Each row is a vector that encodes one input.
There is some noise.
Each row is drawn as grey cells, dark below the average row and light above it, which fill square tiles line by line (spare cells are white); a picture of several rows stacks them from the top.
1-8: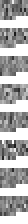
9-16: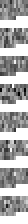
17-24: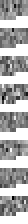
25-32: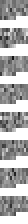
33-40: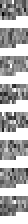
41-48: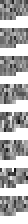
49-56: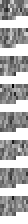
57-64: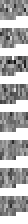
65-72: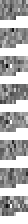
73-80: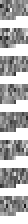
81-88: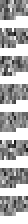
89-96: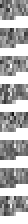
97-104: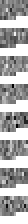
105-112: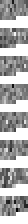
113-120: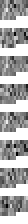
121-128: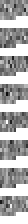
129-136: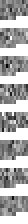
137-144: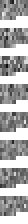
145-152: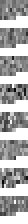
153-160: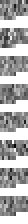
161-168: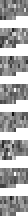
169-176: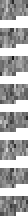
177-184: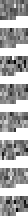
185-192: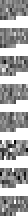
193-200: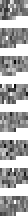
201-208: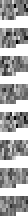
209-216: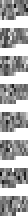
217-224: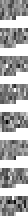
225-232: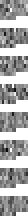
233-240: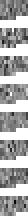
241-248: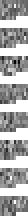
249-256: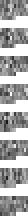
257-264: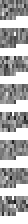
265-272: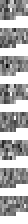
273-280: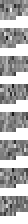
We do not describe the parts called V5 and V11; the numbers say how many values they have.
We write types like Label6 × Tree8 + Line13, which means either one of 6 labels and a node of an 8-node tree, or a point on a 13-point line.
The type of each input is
((Bool × Bool × Bool + Unit) × Line7 + V5) × V11 + Tree7.
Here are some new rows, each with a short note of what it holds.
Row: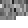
a point on a 7-point line, three true/false values and a value of V11
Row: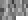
a point on a 7-point line and a value of V11
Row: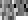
a node of a 7-node tree
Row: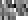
a node of a 7-node tree
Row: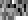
a node of a 7-node tree
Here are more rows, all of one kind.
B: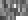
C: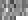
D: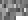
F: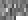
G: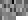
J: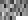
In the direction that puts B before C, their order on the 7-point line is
G, J, B, D, F, C.
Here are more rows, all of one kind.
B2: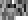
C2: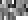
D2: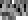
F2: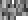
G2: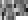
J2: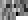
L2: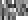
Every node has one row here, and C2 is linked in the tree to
F2 and L2.
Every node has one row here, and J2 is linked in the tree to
F2 and G2.
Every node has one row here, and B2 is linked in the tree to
D2.
